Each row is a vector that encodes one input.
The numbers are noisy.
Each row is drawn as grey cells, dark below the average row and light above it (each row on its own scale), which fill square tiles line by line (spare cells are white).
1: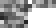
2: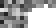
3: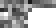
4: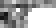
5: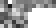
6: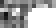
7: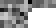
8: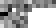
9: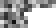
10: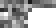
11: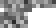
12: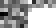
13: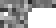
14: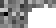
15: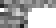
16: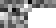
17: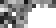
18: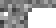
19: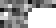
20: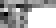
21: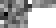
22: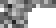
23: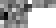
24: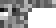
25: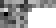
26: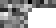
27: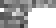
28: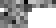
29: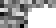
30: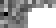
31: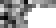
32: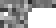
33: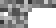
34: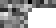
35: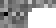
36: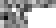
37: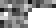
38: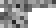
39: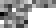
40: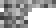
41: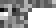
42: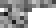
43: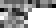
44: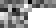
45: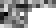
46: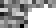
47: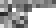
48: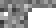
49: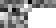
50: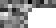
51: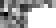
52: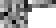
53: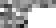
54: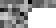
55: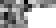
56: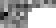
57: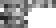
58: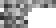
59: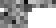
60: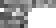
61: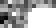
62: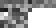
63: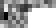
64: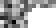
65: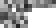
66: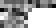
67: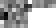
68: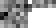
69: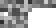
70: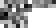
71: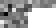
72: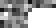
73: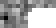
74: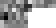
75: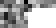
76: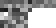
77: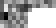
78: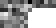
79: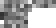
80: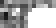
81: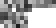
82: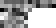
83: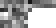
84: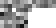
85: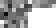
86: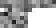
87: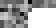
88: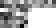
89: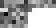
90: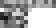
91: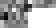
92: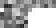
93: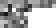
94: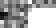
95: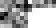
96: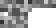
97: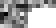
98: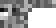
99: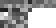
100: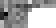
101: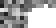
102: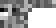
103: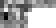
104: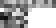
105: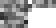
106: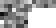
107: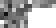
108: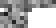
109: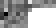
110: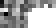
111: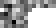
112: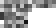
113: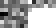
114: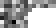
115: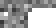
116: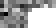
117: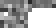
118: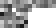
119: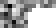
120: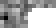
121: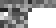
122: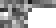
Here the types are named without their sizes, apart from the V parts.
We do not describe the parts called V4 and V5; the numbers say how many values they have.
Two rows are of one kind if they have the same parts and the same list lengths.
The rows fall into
3 kinds.
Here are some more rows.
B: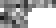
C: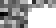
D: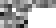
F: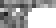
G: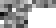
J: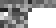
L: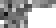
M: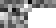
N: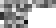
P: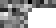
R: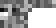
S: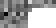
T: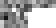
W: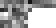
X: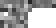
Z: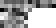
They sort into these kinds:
B, F, L, S, T
C, D, G, N
J, M, P, R, W, X, Z

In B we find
three true/false values, a value of V4 and a value of V5.
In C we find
a value of V4 and a value of V5.
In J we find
a label.
